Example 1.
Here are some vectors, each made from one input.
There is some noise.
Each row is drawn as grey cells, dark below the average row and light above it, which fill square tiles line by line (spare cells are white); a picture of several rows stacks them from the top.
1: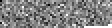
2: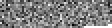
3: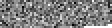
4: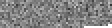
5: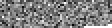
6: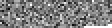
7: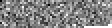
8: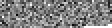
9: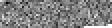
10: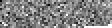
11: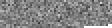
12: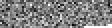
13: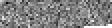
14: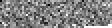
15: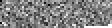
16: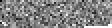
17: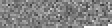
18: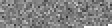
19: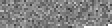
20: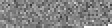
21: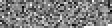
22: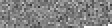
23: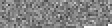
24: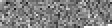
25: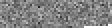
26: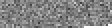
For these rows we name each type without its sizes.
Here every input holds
a point on a line.
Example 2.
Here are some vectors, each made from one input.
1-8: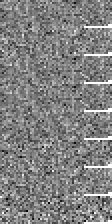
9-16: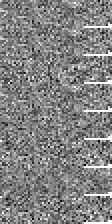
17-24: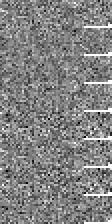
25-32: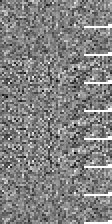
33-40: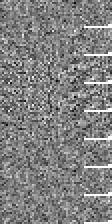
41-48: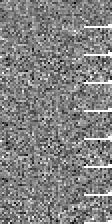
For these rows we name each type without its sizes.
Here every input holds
a point on a line.
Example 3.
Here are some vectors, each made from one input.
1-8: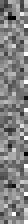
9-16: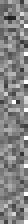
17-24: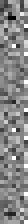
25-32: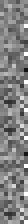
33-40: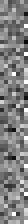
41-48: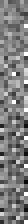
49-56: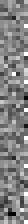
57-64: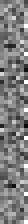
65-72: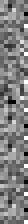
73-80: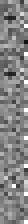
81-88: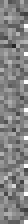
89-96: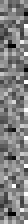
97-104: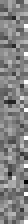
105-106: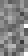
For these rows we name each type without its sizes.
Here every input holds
a node of a tree.
